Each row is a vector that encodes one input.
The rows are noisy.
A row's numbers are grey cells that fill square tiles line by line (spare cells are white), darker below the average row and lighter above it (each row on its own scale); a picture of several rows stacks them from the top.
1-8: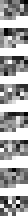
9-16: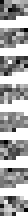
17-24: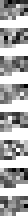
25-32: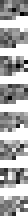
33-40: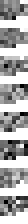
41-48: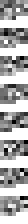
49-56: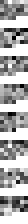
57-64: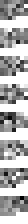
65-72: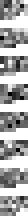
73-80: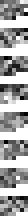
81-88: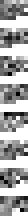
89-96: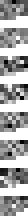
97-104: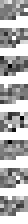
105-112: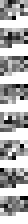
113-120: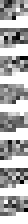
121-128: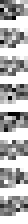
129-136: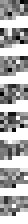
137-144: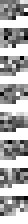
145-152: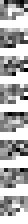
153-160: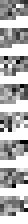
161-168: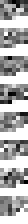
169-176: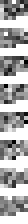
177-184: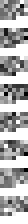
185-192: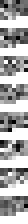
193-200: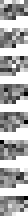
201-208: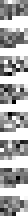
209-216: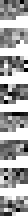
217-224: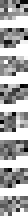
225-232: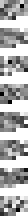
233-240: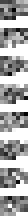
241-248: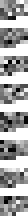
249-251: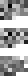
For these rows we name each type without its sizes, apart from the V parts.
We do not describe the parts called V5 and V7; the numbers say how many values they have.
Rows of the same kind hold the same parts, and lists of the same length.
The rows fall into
2 kinds.
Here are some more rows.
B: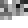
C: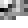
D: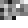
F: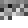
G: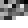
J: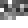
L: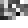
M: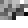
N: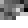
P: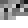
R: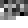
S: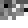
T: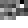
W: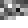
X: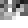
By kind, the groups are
B, G, J, N, P, R, S, T, W, X
C, D, F, L, M

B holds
a point on a circle, a true/false value and a value of V7.
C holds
a value of V5 and a value of V7.
